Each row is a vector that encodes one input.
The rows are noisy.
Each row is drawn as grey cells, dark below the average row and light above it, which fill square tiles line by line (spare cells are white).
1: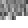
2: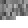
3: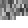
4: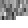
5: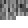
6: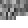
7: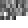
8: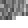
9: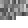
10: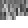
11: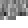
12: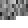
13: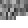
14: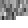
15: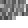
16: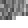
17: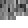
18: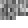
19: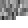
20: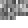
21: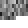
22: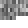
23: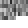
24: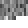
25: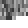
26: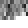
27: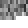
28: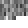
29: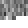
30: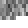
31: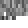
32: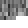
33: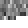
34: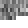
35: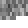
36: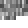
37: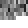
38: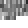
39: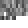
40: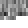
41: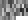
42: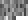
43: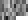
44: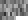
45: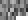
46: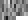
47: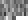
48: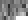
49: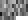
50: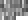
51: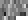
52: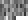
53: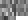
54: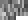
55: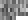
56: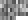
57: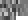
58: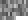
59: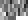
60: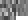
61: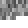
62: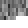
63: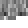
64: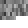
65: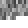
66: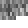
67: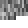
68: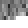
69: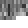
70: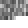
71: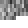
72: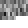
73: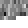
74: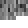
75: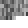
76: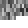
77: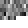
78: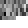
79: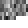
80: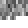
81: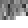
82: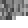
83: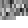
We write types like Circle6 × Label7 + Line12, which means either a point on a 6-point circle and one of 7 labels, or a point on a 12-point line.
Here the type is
Bool × Bool × Bool + Line9.
